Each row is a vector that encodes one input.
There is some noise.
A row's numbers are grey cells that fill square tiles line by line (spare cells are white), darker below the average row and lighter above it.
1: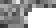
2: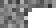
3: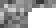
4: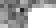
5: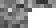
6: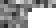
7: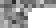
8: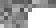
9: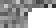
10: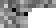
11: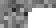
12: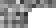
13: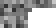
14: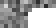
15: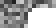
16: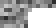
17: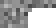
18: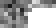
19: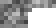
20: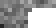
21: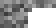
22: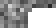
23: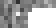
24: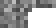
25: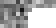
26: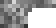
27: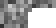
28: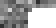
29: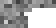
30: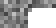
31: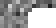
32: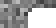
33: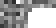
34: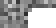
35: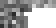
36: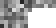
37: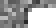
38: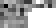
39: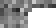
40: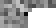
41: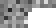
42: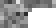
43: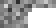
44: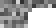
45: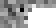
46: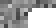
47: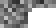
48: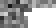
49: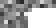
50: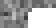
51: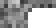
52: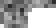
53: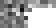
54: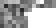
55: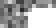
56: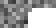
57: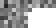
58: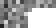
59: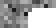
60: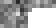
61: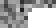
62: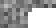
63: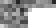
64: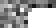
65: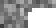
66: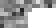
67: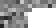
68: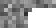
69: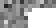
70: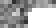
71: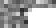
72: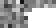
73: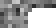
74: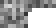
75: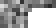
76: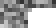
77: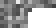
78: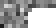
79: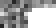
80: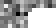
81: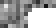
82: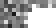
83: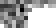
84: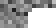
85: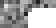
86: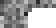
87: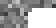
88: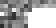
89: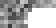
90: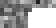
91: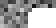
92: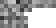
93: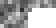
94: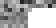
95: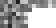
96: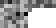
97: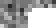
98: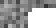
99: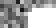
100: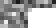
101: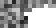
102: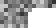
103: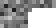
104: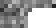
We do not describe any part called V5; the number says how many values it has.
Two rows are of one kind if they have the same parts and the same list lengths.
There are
4 kinds of row.
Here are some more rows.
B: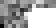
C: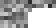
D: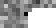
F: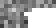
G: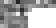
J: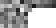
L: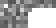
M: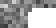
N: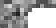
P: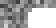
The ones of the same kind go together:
B, F, G
C, P
D, J, N
L, M

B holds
a point on a 6-point circle, a true/false value and a value of V5.
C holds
a point on each of two 6-point circles, a true/false value and a value of V5.
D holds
a point on each of two 6-point circles, a point on a 4-point line and a true/false value.
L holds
a point on a 6-point circle, a point on a 4-point line and a true/false value.
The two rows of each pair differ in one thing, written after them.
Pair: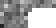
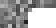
the place on the 6-point circle
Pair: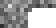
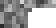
the place on the 6-point circle
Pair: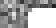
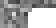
the true/false value
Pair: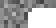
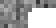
the place on the 4-point line
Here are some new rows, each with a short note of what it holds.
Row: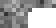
a point on a 6-point circle, a point on a 4-point line and a true/false value
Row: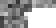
a point on a 6-point circle, a true/false value and a value of V5
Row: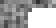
a point on a 6-point circle, a point on a 4-point line and a true/false value
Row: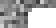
a point on each of two 6-point circles, a point on a 4-point line and a true/false value
